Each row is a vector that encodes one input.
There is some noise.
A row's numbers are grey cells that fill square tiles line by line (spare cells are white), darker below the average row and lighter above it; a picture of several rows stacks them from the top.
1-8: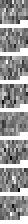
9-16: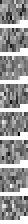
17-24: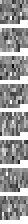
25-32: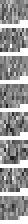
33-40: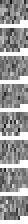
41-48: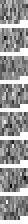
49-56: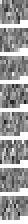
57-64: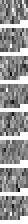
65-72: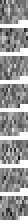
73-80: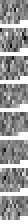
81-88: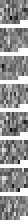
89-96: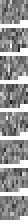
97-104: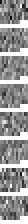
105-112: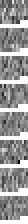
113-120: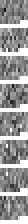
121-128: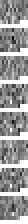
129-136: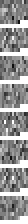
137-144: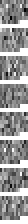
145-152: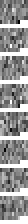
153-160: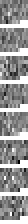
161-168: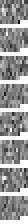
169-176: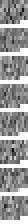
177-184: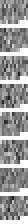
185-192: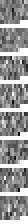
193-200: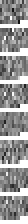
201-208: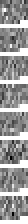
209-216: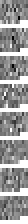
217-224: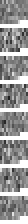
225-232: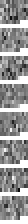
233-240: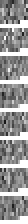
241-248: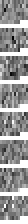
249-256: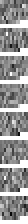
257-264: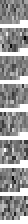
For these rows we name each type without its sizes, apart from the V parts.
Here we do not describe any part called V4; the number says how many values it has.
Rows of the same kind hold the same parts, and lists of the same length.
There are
2 kinds of row.
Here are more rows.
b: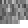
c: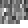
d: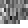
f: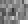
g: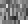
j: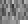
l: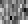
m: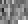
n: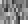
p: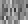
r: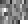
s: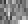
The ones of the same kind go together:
b, f, j, m, n, p, s
c, d, g, l, r

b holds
a point on a line, a node of a tree, a true/false value and a value of V4.
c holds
a point on each of two lines, a true/false value and a value of V4.
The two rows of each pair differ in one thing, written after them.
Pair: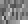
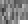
the place on the line
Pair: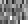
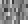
the node of the tree
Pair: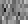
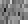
the place on the line
